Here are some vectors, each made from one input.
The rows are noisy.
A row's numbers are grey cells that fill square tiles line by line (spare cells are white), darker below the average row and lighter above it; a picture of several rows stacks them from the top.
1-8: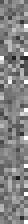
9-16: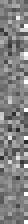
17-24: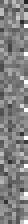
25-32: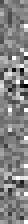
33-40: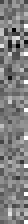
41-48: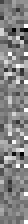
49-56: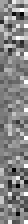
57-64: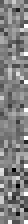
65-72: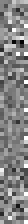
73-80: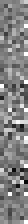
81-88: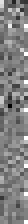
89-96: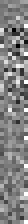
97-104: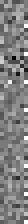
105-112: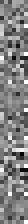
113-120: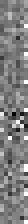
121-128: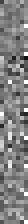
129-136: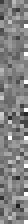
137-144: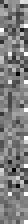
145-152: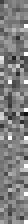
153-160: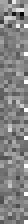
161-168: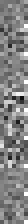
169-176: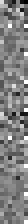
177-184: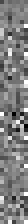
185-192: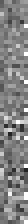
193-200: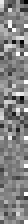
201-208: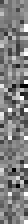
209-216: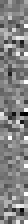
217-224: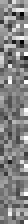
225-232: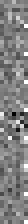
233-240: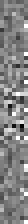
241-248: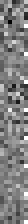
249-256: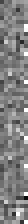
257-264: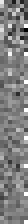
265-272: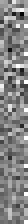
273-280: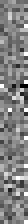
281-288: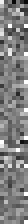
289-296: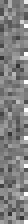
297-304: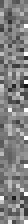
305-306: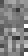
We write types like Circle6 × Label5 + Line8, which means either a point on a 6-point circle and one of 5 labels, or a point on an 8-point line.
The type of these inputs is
Bool × List2(Line5).
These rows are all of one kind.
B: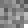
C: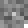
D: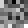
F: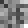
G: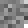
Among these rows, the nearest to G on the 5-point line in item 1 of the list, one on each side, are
B and C.
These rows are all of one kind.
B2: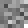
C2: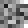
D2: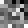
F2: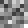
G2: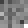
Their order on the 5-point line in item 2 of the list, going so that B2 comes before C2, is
G2, B2, C2, D2, F2.
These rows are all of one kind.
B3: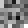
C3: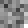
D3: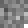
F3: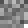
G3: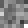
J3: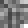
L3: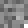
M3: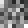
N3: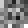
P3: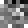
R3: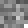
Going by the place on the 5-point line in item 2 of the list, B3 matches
G3, L3 and P3.
